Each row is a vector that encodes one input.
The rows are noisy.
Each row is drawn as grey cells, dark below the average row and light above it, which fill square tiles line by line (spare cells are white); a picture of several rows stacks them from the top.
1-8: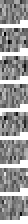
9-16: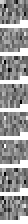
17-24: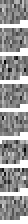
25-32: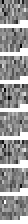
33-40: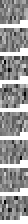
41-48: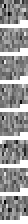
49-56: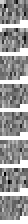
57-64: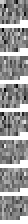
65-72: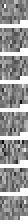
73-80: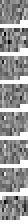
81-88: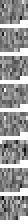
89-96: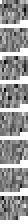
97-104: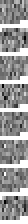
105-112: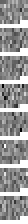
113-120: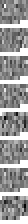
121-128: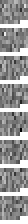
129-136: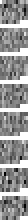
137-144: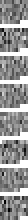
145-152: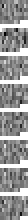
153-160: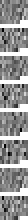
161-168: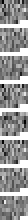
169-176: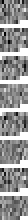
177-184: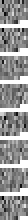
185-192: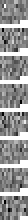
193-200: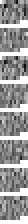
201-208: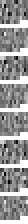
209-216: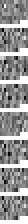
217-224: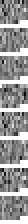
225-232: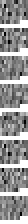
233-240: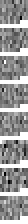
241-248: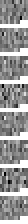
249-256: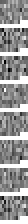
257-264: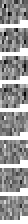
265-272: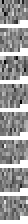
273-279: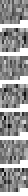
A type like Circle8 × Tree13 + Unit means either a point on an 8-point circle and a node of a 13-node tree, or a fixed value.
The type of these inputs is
Circle16 + Line11.
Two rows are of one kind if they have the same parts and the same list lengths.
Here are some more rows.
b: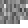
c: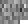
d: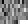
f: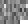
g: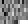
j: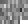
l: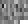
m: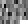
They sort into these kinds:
b, c, f, j, l
d, g, m

